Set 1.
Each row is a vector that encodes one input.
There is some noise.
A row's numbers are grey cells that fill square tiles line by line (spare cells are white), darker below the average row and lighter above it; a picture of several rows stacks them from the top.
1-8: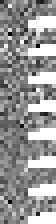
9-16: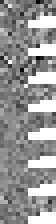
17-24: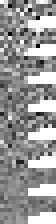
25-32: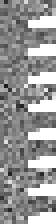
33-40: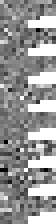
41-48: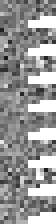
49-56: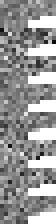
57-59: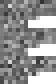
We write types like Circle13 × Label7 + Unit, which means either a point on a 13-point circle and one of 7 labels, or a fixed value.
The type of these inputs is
Label5 × Label6.
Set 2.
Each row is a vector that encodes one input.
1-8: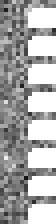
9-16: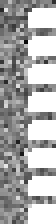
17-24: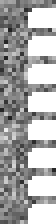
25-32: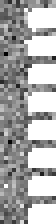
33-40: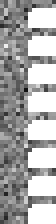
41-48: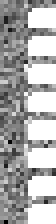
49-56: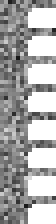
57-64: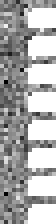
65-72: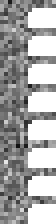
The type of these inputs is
Label4 × Label5.
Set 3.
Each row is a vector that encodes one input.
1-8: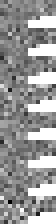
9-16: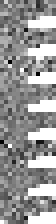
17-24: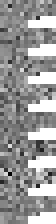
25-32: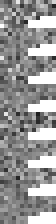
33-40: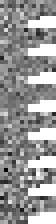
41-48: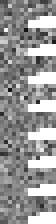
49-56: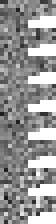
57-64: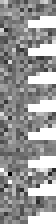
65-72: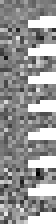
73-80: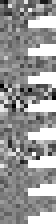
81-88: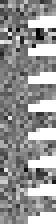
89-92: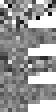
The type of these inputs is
List2(Line4).
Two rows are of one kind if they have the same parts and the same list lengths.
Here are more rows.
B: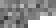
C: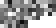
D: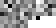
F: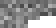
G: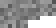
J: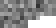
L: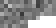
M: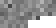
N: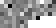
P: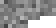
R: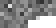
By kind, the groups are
B, D, G, J, L, M, N
C
F, P, R

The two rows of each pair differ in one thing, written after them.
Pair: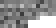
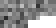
the place on the 4-point line in item 2 of the list
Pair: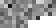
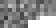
the place on the 4-point line in item 2 of the list
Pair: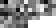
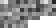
the place on the 4-point line in item 2 of the list
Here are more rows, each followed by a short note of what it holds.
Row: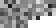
a list of two items
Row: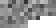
a list of two items
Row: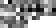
the empty list
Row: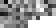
a list of two items
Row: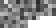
a list of two items
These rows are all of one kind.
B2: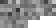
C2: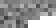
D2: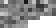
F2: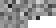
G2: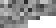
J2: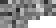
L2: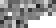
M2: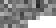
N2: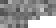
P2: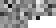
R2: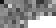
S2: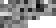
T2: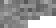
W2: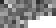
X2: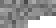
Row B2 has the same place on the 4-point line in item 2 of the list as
C2, M2, R2 and W2.
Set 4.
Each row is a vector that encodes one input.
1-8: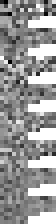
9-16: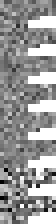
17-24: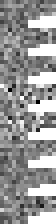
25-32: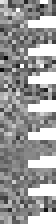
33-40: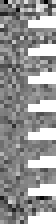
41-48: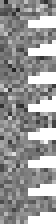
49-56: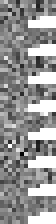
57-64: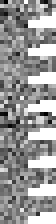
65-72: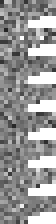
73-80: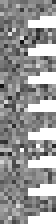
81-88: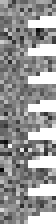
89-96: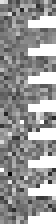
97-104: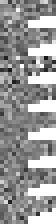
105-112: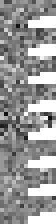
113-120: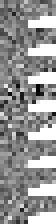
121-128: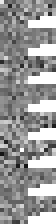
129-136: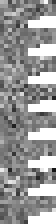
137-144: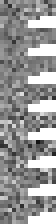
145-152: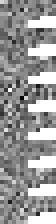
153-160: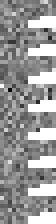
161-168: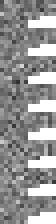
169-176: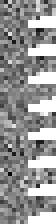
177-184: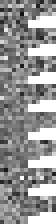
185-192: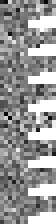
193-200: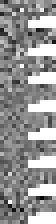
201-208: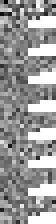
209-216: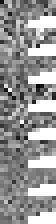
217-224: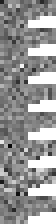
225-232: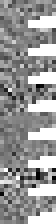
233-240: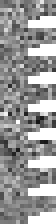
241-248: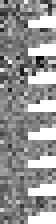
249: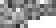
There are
2 kinds of row.
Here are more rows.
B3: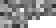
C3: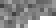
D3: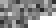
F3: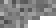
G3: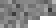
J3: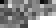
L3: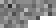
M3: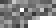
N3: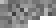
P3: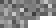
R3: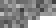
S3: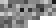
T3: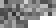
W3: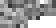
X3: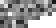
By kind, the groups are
B3, M3, P3, W3
C3, D3, F3, G3, J3, L3, N3, R3, S3, T3, X3

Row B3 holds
a point on a 4-point line and a point on a 5-point line.
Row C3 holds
three true/false values.
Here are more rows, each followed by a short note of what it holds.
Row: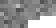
three true/false values
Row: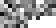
a point on a 4-point line and a point on a 5-point line
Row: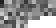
three true/false values
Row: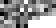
a point on a 4-point line and a point on a 5-point line
